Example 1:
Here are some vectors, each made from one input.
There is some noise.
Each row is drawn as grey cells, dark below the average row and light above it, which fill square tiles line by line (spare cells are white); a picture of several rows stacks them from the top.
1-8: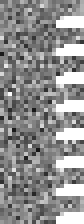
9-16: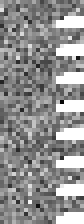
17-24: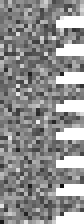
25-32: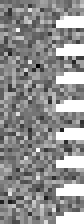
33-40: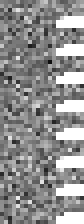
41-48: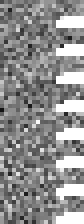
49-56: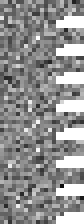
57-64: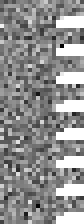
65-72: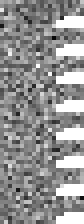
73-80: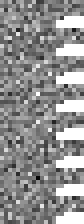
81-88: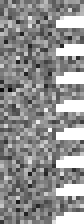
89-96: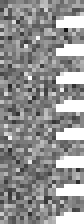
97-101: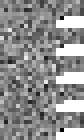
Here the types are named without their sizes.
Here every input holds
either a point on a line, or four true/false values.
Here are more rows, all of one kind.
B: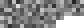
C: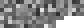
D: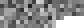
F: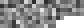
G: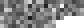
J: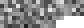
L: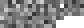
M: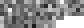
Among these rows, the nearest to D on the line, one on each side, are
F and G.
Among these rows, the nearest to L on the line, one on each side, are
C and G.
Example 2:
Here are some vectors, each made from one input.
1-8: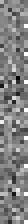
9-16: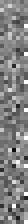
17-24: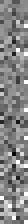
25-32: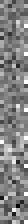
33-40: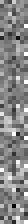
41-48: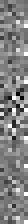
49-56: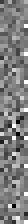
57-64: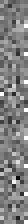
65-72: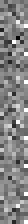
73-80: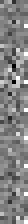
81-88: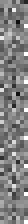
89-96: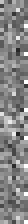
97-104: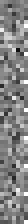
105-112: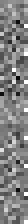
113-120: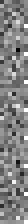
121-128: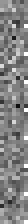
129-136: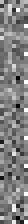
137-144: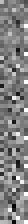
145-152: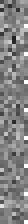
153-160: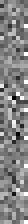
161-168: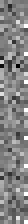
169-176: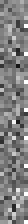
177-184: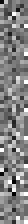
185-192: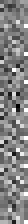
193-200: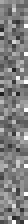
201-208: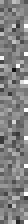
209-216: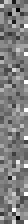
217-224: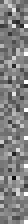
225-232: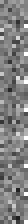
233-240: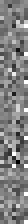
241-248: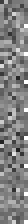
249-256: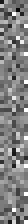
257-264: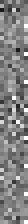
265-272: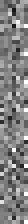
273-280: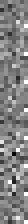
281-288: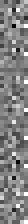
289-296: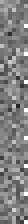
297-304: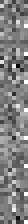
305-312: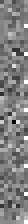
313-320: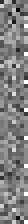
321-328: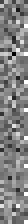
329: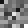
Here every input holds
a list of up to two points on a 9-point line.
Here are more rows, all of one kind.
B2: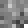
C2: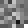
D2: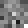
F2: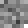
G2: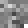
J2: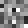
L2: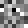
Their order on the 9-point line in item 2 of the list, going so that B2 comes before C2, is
D2, J2, F2, L2, G2, B2, C2.
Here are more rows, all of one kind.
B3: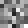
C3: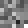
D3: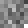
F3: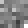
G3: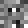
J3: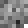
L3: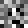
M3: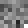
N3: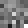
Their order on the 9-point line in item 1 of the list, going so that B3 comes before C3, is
M3, B3, G3, F3, D3, L3, J3, N3, C3.
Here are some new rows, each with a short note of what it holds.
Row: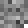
a list of two items
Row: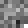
a list of two items
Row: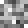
the empty list
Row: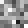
the empty list
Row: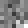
a list of one item
